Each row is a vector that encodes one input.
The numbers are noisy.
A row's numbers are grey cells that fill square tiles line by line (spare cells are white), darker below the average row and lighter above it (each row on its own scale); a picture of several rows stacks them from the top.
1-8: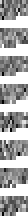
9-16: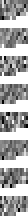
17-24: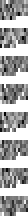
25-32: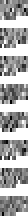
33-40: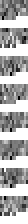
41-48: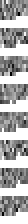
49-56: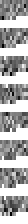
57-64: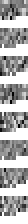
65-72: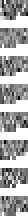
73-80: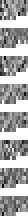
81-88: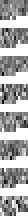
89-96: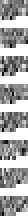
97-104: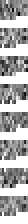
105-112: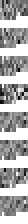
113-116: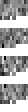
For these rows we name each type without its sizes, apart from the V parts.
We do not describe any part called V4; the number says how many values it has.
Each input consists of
a list of items, each a true/false value and a value of V4.
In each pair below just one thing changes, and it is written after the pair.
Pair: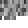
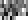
the value of V4 in item 1 of the list
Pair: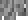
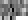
the value of V4 in item 2 of the list
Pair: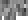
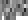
the true/false value in item 1 of the list
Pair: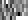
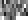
the true/false value in item 2 of the list
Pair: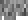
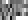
the true/false value in item 2 of the list
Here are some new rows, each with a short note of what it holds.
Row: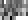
a list of two items
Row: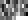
the empty list
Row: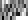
a list of two items
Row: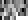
the empty list
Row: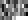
the empty list
